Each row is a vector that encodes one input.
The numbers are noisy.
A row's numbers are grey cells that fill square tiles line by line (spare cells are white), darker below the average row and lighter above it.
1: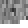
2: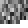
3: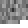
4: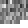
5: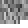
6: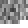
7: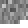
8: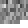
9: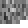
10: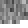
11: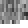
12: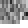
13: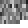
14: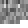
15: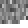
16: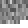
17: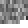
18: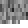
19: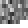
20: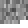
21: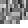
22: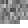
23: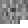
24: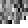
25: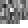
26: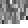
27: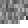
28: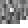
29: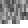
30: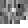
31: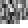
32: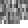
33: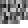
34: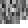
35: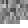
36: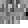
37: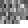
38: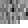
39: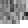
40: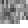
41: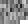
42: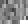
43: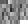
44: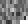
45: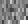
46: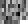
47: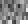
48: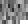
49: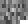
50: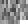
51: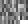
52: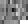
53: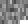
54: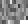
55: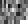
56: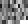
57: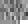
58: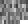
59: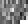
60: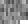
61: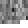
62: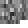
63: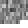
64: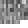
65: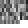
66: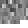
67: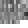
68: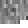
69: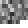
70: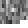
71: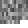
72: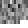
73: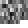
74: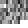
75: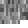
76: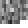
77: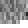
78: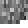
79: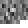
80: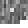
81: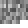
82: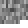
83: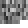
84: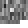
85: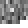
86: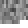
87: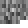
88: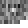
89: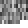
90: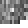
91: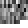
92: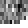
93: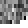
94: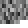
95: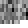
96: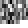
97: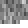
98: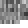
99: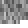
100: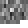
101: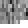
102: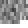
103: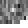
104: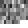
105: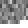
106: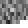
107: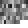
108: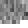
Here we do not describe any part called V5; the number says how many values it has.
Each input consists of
either a true/false value and a value of V5, or a list of up to two points on a 4-point line.
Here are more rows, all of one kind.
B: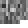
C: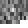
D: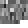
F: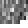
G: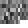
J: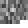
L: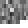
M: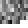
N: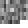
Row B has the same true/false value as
C, G and J.
